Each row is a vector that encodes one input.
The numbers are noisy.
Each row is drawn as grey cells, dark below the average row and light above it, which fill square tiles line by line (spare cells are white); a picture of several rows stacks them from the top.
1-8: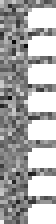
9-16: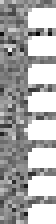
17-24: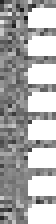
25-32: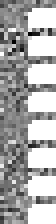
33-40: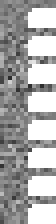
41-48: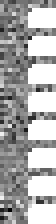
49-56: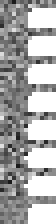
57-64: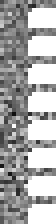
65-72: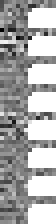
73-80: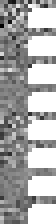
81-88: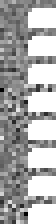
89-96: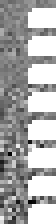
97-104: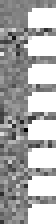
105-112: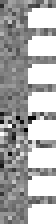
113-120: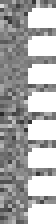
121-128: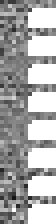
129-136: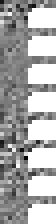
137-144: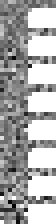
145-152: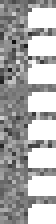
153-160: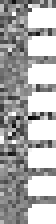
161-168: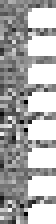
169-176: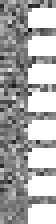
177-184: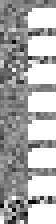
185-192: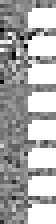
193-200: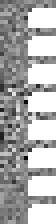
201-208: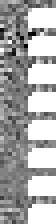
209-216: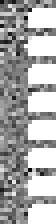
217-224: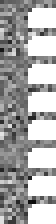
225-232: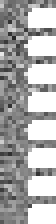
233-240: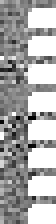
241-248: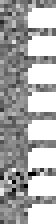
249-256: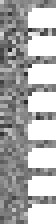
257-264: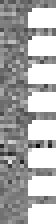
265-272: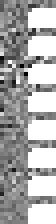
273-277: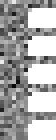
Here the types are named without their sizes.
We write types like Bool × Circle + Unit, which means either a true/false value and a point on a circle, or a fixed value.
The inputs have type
List(Bool × Line).
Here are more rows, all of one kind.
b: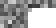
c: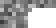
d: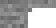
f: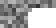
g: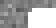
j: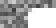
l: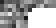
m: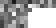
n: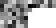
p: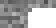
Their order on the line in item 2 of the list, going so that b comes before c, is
g, d, m, b, p, l, n, c, f, j.
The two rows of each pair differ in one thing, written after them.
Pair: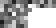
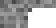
the true/false value in item 2 of the list
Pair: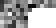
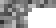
the true/false value in item 2 of the list
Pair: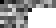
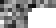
the true/false value in item 1 of the list
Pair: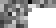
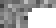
the true/false value in item 1 of the list
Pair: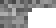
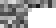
the true/false value in item 2 of the list
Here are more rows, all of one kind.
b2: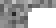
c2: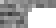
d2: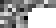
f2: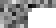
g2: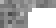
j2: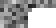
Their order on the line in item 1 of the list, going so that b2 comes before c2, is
g2, b2, d2, c2, j2, f2.
